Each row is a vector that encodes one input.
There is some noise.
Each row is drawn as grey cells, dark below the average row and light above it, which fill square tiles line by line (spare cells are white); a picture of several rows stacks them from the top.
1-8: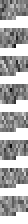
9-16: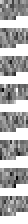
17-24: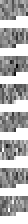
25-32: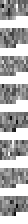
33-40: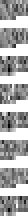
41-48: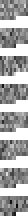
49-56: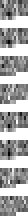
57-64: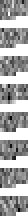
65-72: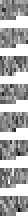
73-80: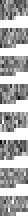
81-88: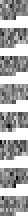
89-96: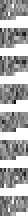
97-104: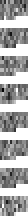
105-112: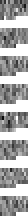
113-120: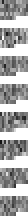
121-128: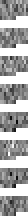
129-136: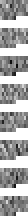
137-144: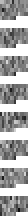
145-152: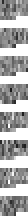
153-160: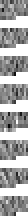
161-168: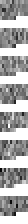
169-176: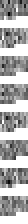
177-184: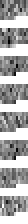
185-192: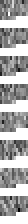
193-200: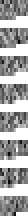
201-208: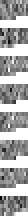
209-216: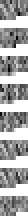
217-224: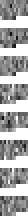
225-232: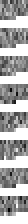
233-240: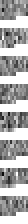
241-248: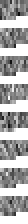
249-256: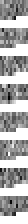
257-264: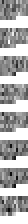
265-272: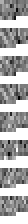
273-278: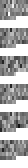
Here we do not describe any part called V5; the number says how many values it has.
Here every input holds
either a true/false value and a value of V5, or a list of up to two points on a 9-point line.
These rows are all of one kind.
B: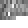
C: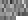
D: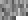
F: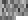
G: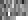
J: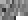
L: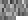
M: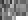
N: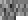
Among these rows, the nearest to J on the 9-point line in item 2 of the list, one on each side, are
B and N.
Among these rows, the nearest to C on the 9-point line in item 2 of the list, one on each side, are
D and L.
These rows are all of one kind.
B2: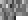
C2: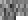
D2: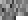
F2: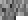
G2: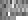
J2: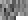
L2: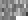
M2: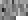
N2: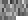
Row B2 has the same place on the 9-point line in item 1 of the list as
C2, D2 and F2.
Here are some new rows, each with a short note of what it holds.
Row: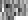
the empty list
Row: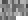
a list of two items
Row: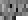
a list of one item
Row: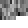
a list of one item
